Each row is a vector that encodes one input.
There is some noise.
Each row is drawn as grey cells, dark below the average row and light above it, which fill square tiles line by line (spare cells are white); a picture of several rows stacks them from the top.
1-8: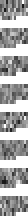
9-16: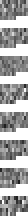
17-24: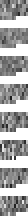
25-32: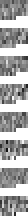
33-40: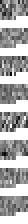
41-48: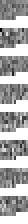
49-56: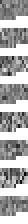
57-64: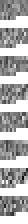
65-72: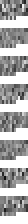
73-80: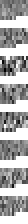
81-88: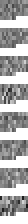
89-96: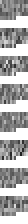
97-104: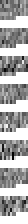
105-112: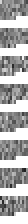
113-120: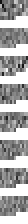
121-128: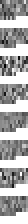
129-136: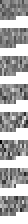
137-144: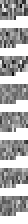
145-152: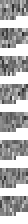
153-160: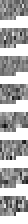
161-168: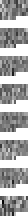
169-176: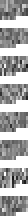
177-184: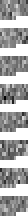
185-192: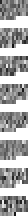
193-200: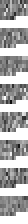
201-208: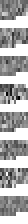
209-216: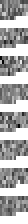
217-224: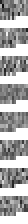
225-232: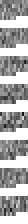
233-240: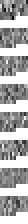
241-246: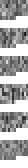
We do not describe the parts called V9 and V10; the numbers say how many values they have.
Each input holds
either a point on a 7-point line, a value of V9 and a value of V10, or a point on an 8-point line and a true/false value.
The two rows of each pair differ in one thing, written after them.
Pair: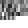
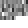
the place on the 8-point line
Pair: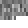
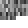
the true/false value
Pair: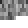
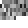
the true/false value
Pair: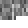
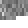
the true/false value
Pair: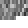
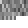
the place on the 8-point line
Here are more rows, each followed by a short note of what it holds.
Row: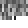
a point on a 7-point line, a value of V9 and a value of V10
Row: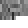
a point on a 7-point line, a value of V9 and a value of V10
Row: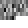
a point on a 7-point line, a value of V9 and a value of V10
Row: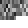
a point on a 7-point line, a value of V9 and a value of V10
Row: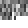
a point on an 8-point line and a true/false value
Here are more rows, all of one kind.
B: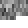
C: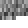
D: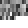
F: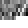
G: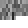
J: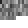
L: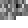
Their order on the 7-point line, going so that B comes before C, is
L, F, G, J, D, B, C.
